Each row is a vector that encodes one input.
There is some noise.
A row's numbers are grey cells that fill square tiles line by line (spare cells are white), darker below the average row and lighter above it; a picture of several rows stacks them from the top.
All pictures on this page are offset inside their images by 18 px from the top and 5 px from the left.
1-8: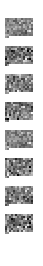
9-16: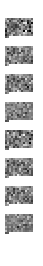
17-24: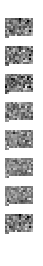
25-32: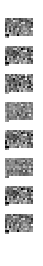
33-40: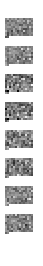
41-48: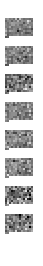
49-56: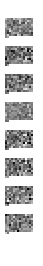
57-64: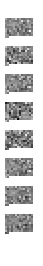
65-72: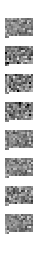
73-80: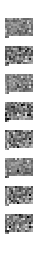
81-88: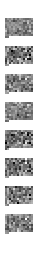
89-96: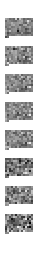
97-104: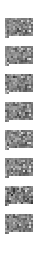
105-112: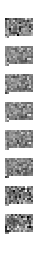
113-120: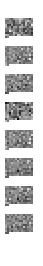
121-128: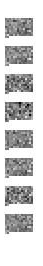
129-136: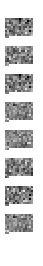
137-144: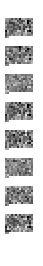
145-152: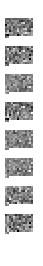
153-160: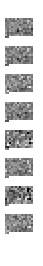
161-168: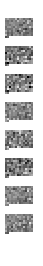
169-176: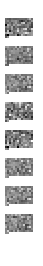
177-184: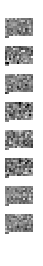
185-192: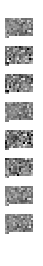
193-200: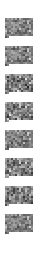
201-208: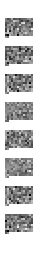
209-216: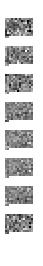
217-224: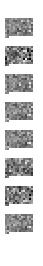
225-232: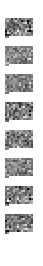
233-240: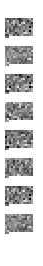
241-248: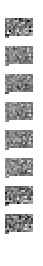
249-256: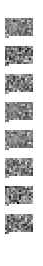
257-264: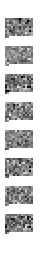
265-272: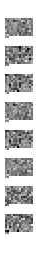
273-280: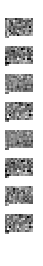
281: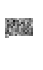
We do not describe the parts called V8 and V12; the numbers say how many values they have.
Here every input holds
a true/false value, together with either a point on a 7-point line and a value of V12, or a value of V8.
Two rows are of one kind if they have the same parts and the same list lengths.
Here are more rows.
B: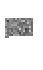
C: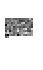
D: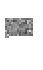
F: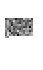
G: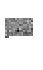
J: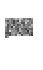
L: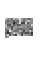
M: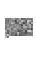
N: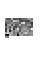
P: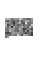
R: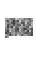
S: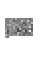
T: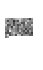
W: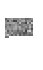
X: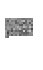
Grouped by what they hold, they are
B, D, G, J, L, M, P, R, S, T, W, X
C, F, N

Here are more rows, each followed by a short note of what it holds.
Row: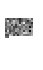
a true/false value and a value of V8
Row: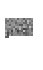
a point on a 7-point line, a true/false value and a value of V12
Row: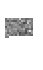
a point on a 7-point line, a true/false value and a value of V12
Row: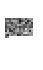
a true/false value and a value of V8
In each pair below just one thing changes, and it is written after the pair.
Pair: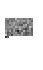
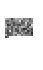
the true/false value
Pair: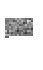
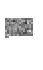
the value of V12
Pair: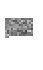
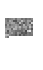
the place on the 7-point line
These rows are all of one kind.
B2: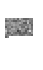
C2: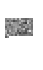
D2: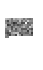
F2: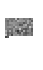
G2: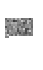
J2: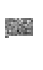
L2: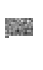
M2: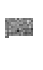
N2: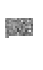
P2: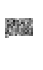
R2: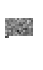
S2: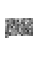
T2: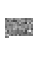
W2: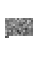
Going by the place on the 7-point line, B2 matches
G2, N2 and S2.
